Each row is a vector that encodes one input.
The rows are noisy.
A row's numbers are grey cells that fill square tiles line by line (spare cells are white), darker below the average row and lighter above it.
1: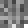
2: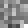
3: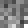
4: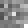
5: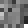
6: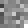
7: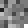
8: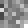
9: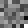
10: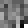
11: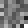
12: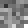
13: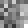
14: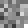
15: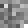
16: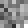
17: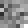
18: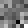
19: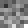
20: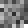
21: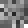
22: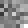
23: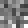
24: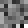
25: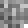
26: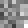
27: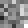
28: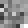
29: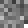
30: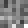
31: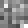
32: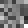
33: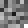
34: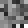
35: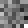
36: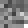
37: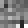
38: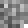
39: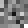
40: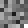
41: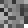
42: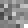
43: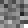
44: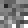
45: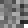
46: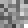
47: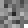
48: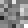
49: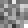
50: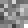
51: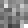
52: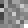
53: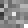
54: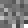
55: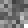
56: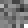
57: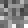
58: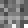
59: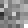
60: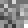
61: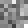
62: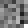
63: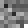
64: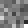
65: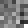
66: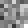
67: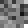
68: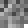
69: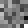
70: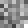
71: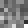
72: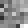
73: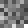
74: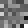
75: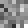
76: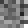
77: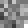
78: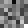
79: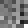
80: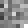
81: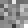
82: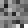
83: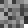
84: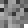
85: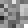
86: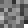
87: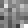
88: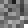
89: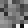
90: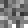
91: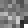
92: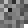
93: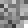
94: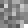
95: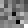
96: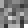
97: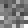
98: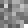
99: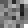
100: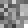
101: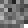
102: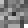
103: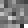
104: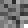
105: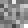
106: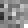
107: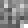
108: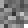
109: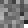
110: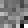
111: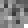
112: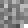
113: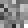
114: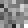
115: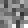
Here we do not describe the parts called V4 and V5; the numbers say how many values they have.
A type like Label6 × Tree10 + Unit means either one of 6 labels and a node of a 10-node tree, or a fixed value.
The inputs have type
(Bool × V4 + Unit) × (Line6 + V5).
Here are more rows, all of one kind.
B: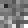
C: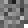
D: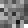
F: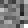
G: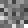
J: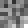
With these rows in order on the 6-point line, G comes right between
C and D.
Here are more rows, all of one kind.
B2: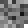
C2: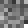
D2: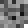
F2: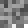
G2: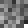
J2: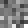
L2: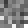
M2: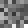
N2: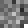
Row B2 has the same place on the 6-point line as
D2, J2 and L2.
